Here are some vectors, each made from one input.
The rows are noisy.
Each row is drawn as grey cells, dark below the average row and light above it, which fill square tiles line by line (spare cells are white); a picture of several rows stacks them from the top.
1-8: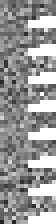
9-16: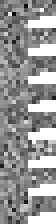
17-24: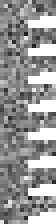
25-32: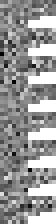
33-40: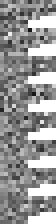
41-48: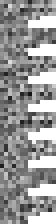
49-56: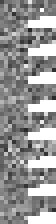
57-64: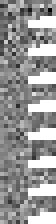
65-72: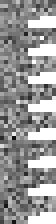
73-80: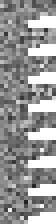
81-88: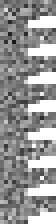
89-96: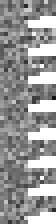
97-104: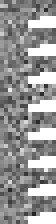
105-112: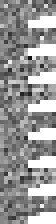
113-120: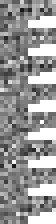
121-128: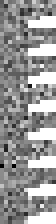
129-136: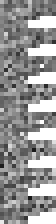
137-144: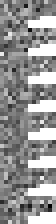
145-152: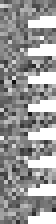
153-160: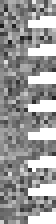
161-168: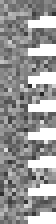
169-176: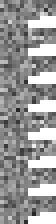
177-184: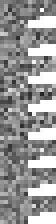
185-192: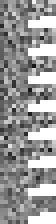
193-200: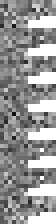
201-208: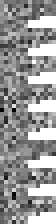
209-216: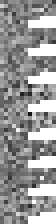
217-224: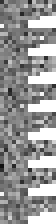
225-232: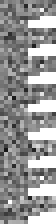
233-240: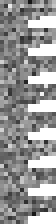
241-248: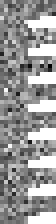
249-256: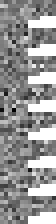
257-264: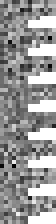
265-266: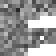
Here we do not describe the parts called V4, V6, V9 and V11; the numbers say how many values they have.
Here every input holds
either a point on each of three 8-point circles, a true/false value, a value of V4 and a value of V6, or a value of V9 and a value of V11.
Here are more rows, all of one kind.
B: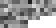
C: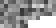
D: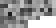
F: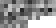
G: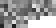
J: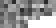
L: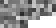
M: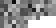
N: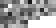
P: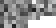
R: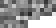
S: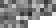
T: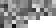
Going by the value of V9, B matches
L, R and S.
